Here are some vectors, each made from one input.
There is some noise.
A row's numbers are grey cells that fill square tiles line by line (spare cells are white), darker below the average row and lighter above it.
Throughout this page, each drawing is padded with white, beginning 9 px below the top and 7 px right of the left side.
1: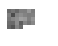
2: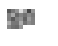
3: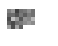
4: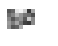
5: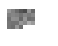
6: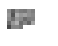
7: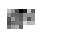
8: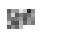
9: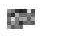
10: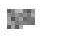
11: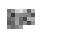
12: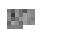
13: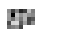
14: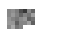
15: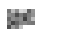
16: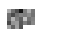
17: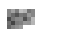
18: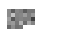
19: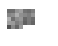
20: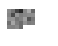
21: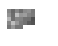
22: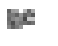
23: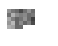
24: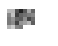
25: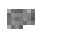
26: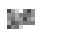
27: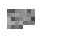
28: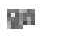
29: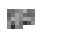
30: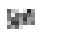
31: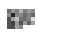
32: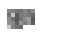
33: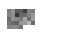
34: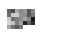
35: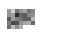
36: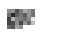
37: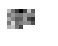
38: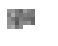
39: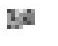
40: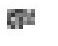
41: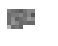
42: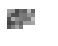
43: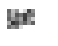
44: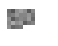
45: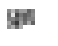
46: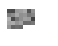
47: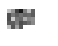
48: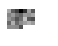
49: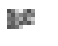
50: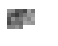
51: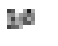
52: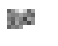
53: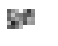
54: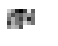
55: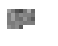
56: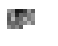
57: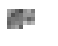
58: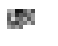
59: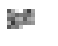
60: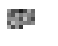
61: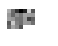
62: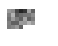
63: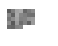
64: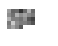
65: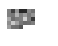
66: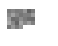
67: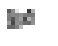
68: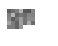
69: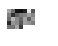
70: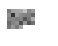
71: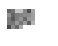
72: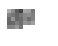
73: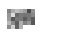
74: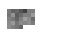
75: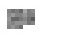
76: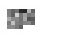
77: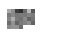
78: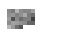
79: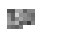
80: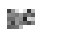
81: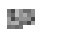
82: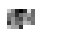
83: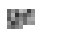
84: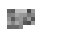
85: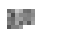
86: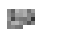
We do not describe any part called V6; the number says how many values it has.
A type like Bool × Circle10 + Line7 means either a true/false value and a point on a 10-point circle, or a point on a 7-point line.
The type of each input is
(Bool × Bool × Bool + Unit) × Line5 × V6.
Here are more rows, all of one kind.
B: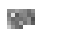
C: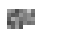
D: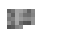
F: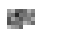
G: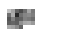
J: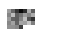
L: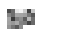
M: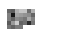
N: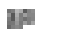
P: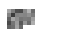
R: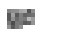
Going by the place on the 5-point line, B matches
F, G, L and R.
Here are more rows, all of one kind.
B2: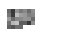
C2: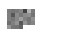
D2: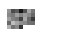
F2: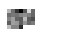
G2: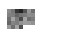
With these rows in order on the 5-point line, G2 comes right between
B2 and D2.
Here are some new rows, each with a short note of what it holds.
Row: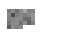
a point on a 5-point line and a value of V6
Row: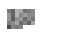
a point on a 5-point line, three true/false values and a value of V6
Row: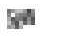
a point on a 5-point line and a value of V6
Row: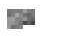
a point on a 5-point line and a value of V6
